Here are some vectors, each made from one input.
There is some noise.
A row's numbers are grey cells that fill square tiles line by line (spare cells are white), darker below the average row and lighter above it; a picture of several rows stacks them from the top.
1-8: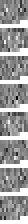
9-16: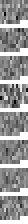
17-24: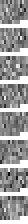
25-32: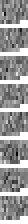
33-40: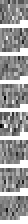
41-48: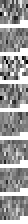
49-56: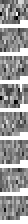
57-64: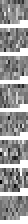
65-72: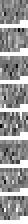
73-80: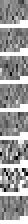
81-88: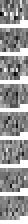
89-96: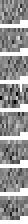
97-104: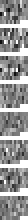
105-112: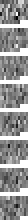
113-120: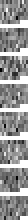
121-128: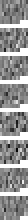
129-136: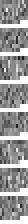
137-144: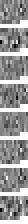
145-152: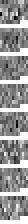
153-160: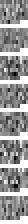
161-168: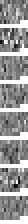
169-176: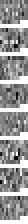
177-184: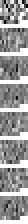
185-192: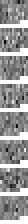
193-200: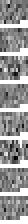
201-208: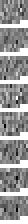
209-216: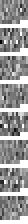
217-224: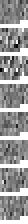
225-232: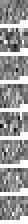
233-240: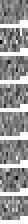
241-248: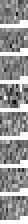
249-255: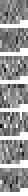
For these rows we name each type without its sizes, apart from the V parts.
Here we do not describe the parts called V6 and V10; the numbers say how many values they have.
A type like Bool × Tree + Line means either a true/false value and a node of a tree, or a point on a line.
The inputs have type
(Bool × Bool × Bool × Bool × Bool × V6 × V10 + Tree × Tree) × Tree + Unit.
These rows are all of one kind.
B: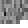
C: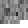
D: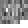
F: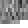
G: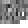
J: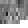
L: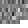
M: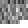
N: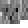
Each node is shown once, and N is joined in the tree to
G.
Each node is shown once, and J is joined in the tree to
C, G and L.
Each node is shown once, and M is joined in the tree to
L.
